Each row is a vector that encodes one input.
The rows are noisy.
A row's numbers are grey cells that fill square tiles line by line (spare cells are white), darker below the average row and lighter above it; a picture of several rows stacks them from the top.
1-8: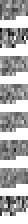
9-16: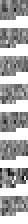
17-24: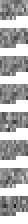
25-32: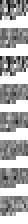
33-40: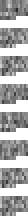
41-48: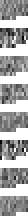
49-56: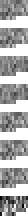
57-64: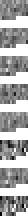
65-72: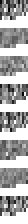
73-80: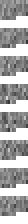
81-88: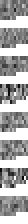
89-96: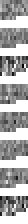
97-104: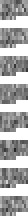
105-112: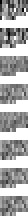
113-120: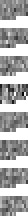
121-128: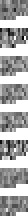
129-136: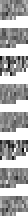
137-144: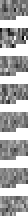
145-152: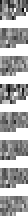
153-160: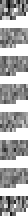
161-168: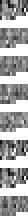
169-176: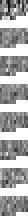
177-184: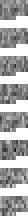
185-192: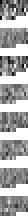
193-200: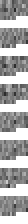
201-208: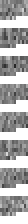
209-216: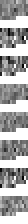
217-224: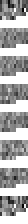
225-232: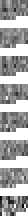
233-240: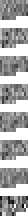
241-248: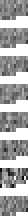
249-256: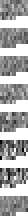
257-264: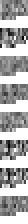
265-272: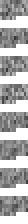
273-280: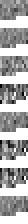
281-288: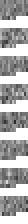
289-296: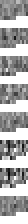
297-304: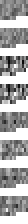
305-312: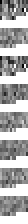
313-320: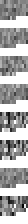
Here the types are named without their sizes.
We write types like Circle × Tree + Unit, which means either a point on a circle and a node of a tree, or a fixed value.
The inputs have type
Bool × (Tree + Unit).
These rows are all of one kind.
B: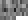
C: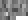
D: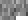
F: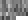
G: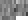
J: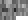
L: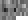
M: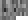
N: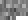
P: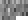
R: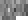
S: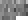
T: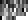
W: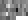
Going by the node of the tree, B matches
J, L and M.
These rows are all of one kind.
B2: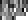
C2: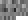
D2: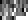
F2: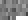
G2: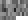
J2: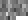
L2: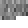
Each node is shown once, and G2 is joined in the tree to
C2.
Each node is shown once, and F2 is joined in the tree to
B2, C2 and J2.
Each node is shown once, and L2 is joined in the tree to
B2.
